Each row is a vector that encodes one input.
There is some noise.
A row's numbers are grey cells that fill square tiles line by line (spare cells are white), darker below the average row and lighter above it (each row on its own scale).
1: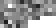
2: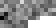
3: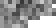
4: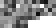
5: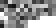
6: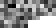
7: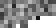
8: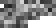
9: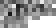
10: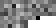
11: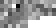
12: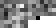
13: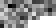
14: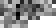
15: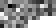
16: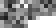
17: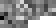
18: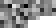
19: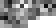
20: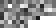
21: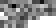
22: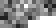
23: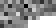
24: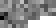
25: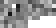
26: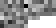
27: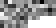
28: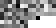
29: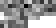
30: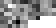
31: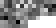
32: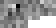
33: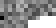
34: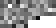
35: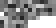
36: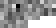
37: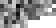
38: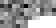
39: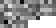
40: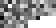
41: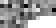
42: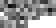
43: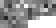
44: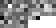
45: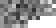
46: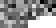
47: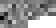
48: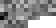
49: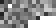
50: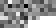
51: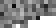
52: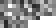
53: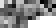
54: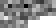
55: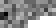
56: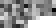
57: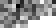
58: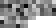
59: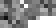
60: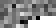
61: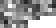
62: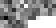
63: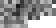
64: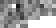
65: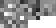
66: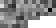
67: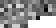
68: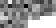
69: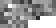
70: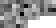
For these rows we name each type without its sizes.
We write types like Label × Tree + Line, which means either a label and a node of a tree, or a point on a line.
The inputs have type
Circle.
